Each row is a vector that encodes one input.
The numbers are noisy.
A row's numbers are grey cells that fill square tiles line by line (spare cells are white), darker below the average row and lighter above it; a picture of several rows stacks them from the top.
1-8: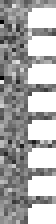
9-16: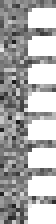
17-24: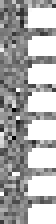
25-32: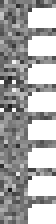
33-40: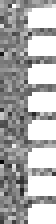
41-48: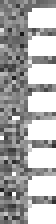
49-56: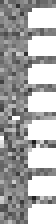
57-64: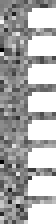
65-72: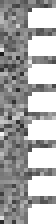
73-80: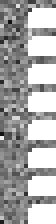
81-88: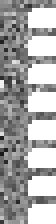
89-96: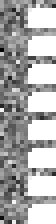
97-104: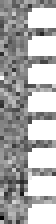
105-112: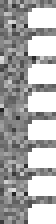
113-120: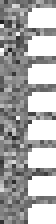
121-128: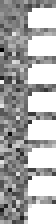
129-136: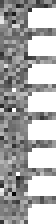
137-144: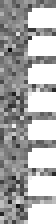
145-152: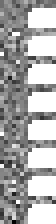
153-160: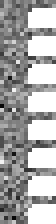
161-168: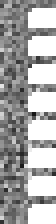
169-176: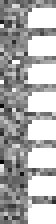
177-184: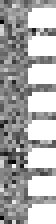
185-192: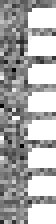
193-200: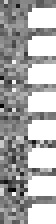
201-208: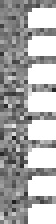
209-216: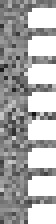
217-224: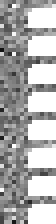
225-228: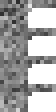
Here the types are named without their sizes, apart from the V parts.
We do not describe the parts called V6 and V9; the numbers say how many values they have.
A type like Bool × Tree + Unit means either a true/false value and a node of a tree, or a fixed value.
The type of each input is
Bool × Bool × Bool + Line × (Line + V6) + V9.
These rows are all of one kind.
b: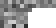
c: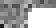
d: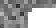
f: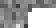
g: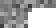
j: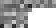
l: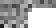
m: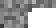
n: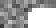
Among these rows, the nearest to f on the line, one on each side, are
b and g.
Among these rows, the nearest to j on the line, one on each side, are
g and l.
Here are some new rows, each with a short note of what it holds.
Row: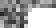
a value of V9
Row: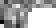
three true/false values
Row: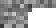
a point on a line and a value of V6
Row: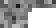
a point on a line and a value of V6
